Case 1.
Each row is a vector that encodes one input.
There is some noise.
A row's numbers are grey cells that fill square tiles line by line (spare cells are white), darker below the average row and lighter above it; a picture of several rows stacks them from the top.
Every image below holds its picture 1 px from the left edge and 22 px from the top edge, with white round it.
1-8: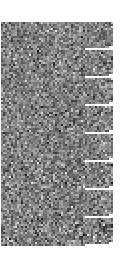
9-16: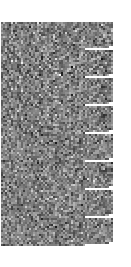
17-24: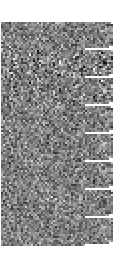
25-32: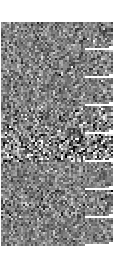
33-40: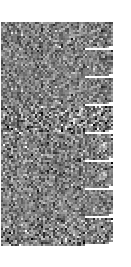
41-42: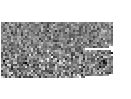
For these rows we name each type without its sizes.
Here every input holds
three true/false values.
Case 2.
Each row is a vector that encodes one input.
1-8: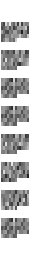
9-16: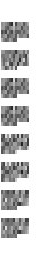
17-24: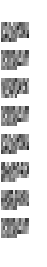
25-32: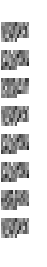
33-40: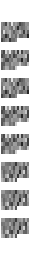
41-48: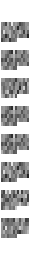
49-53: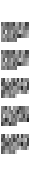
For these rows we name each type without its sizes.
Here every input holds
a label.
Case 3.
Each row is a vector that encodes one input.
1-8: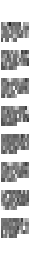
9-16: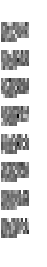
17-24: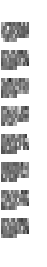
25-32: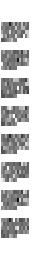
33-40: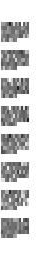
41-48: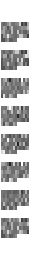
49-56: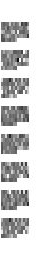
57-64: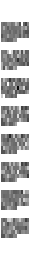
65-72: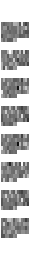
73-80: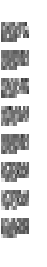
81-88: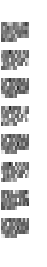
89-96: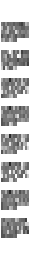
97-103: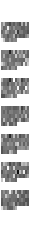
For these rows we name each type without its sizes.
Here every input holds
four true/false values.
